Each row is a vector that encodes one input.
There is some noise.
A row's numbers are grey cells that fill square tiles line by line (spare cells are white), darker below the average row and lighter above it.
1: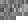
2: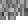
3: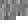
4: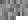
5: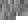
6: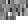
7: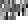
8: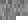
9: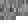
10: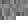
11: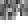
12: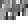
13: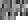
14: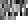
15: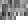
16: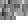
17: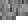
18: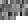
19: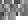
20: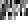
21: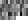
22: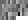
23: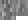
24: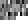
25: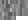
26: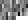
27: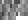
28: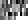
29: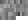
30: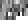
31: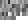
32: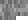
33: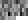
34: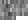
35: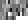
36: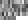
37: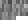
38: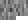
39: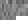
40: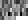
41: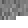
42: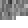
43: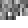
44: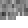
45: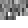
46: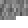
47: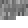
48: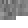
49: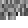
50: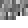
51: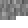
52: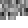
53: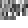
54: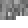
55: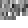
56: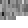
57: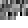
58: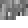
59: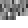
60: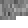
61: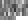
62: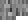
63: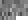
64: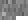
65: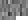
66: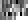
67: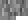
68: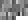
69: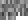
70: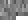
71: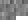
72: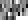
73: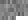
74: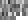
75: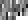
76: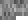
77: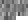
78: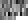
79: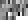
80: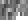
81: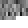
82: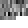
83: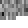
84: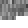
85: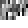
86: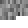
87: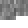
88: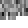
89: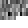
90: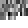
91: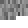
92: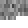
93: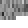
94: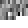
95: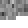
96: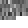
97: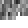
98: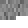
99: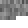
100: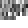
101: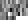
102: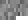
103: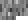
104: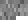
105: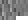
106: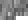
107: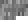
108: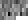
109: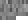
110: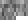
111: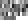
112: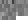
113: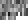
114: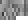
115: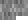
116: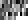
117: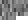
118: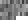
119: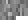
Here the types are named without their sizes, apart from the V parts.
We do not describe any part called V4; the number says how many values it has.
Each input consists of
a true/false value, together with either a point on a line, or a value of V4.
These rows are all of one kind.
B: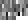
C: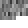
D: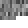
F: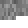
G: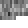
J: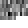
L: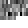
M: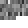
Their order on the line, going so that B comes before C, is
B, F, L, G, J, C, D, M.
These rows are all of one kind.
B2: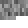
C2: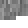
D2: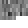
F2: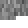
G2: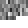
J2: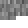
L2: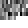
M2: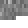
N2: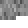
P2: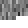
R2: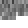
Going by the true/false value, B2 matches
G2 and N2.
